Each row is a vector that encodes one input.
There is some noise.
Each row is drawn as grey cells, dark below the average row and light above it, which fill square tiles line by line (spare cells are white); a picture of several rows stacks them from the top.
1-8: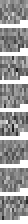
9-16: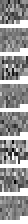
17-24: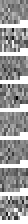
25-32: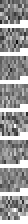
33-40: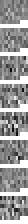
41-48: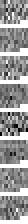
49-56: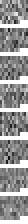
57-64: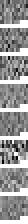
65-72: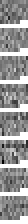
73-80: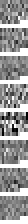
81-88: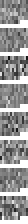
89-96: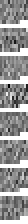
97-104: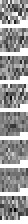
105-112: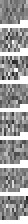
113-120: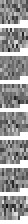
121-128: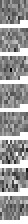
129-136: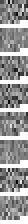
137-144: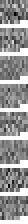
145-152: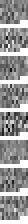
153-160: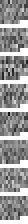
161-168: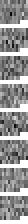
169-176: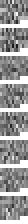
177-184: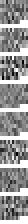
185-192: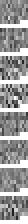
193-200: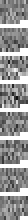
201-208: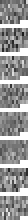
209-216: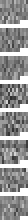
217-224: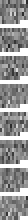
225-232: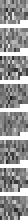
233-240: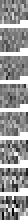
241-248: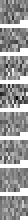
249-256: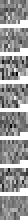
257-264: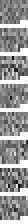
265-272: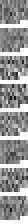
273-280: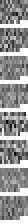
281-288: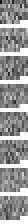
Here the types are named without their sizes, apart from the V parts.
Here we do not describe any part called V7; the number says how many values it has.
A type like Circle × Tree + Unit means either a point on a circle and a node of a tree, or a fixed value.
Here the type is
Line × (Tree + V7).
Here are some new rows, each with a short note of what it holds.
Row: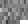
a point on a line and a value of V7
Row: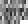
a point on a line and a value of V7
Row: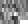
a point on a line and a node of a tree
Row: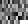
a point on a line and a value of V7
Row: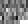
a point on a line and a node of a tree
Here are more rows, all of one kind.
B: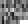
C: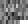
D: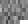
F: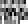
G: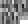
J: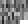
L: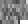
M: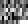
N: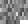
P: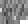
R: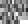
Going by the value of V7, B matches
C, F and M.
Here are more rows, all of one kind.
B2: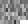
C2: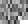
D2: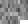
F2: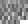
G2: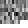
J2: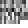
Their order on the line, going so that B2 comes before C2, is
J2, B2, D2, C2, F2, G2.
